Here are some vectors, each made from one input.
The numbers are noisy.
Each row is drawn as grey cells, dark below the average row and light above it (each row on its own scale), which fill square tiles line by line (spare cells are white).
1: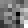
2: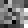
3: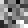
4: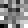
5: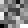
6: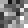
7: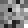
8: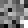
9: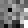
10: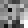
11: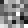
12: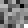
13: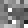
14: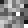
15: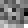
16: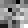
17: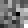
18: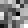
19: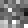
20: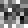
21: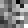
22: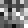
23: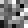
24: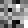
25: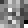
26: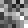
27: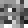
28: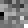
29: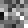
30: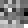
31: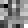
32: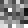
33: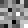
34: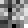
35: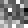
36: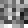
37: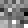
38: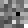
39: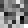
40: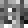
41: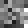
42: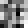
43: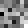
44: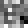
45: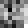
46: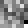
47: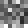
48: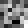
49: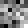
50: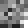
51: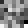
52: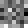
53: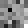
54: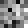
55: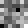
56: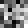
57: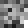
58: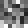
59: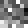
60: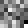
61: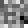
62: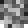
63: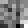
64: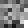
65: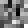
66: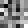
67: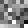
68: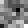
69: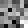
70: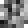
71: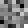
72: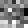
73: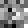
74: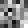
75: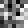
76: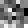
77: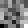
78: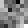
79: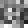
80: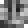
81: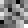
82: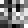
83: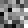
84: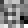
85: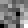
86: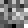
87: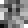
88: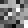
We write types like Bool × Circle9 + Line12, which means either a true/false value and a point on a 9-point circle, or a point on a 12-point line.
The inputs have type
Bool × Bool × Bool + Tree12.
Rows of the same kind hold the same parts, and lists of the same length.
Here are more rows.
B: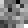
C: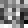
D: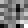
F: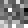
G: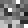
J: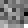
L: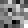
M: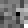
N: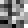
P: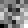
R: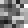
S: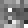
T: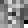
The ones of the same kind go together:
B, D, L, M, N, P, R
C, F, G, J, S, T

